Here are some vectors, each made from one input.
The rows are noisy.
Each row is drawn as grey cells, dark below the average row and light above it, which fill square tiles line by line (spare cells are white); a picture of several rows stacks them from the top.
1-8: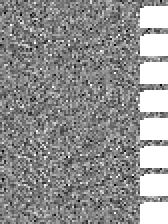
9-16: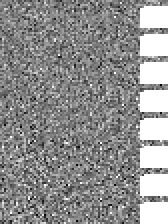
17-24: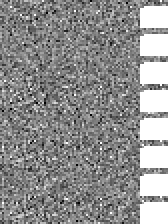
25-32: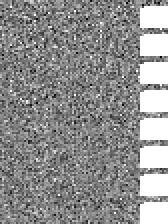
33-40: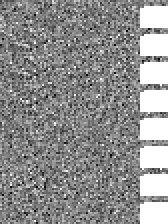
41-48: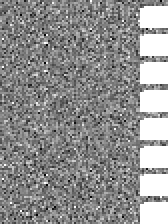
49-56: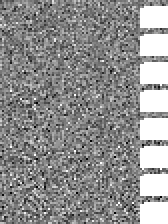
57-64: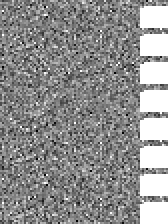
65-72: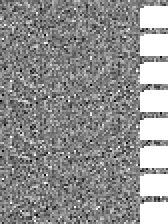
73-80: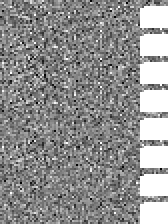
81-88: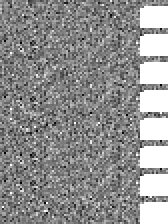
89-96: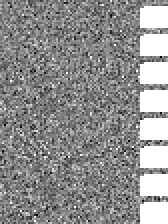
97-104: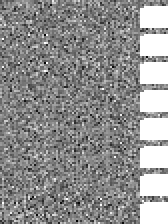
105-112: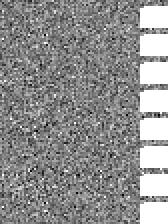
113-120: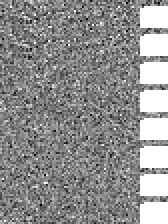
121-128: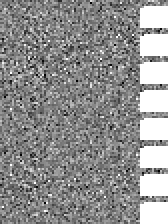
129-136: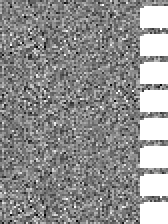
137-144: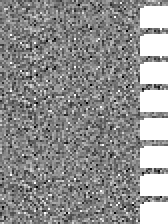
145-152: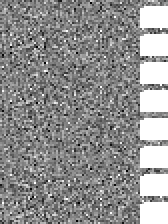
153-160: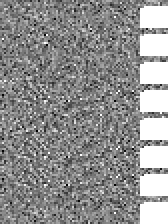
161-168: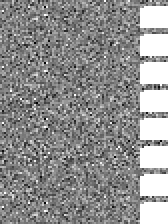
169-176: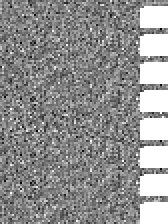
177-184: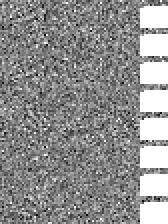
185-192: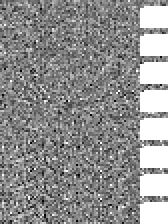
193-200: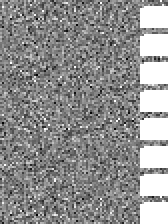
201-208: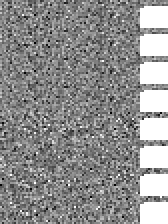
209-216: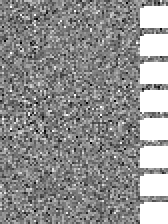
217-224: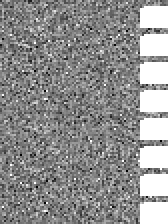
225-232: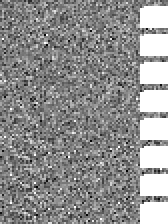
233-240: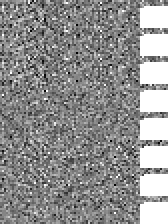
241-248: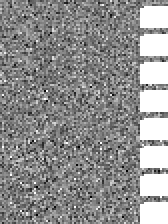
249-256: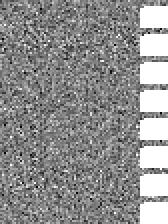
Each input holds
a true/false value, together with either one of 6 labels, or a point on a 5-point line.
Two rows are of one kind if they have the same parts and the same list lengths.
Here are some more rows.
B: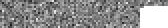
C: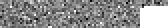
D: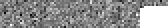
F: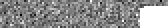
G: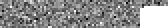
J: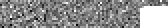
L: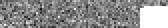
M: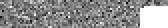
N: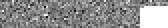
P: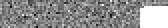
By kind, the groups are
B, D, F, L, N, P
C, G, J, M

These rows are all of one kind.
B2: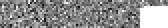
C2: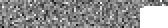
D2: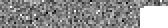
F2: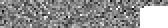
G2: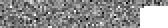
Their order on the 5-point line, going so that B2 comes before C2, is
B2, C2, D2, G2, F2.
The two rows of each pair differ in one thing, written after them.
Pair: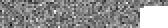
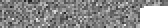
the true/false value
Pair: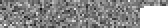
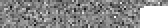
the label
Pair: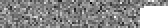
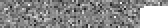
the true/false value
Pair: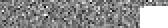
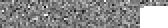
the true/false value
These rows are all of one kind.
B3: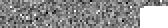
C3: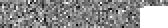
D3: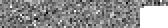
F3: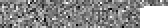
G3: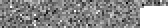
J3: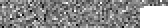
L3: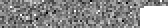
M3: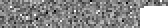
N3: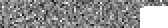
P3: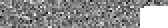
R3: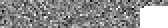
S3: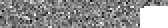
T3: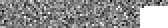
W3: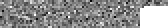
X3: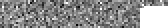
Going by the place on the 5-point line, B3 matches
D3, G3, L3 and M3.
